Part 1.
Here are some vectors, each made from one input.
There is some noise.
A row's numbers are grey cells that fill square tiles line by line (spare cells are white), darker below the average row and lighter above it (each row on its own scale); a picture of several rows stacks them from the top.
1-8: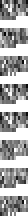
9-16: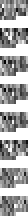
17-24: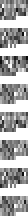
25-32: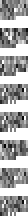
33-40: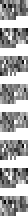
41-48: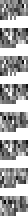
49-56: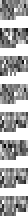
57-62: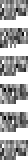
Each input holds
one of 5 labels.
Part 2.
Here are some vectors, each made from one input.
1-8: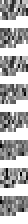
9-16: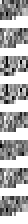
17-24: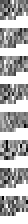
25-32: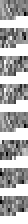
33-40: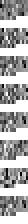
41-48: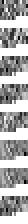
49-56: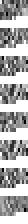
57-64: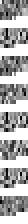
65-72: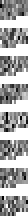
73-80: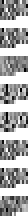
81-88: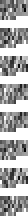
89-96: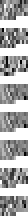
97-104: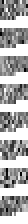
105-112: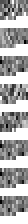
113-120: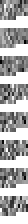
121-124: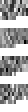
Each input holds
one of 9 labels.
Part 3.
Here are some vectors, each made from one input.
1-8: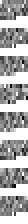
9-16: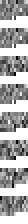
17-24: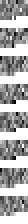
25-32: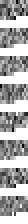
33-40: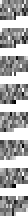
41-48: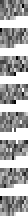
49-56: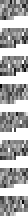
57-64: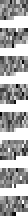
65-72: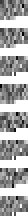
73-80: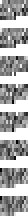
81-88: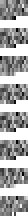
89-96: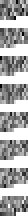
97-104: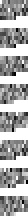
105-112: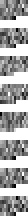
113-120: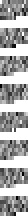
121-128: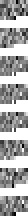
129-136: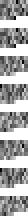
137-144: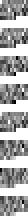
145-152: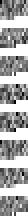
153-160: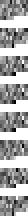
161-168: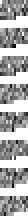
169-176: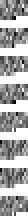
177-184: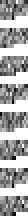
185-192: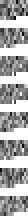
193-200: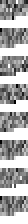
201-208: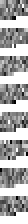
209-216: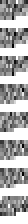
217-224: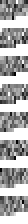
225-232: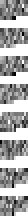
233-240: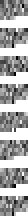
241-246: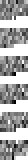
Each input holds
either a fixed value, or three true/false values.
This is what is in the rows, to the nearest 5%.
A few of them hold a fixed value. The rest hold three true/false values.
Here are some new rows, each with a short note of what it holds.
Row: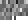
three true/false values
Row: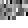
a fixed value
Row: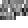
three true/false values
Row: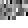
a fixed value
